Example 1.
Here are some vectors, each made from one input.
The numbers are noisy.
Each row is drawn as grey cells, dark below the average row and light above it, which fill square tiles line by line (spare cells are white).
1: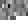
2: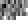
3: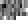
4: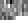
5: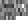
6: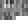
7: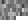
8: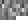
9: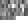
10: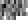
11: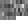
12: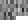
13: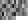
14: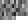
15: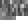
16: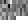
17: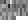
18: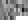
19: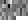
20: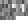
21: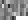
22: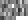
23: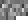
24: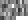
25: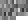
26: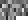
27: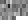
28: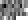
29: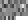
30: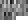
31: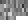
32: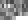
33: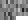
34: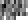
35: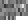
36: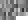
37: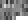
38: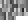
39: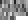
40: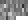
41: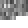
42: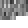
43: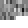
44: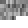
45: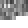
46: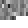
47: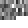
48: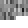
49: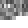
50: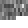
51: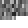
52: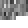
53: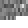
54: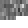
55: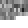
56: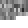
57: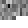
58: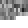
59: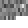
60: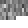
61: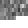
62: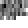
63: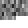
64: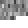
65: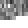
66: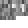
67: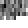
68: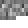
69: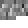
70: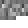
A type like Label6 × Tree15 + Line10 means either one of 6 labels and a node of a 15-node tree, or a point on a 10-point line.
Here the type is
Bool × Bool × Bool + Line5.
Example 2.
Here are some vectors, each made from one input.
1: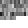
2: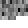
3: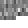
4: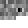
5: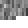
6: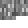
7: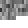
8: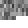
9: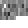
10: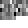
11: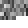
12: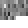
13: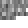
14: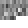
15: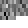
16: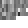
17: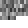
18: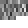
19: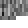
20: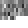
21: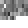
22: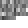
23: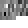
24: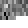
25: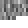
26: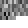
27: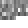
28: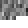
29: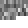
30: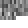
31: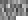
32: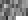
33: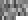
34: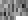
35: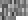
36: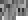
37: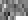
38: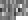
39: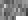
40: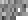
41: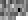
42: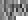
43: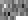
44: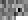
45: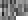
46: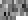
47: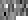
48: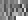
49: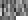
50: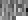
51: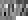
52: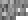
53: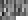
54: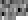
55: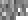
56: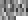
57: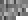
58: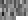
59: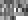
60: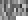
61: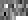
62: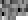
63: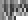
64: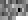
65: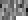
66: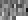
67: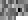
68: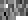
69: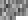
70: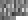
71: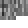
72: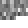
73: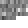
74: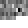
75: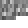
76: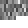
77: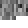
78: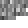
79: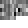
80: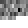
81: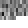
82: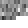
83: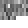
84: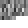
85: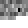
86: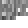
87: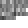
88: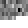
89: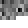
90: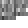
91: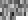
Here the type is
Bool × Bool × Bool + Line7.
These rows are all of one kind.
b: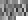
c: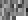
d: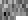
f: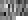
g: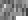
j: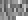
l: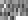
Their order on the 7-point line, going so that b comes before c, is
b, j, c, g, l, d, f.
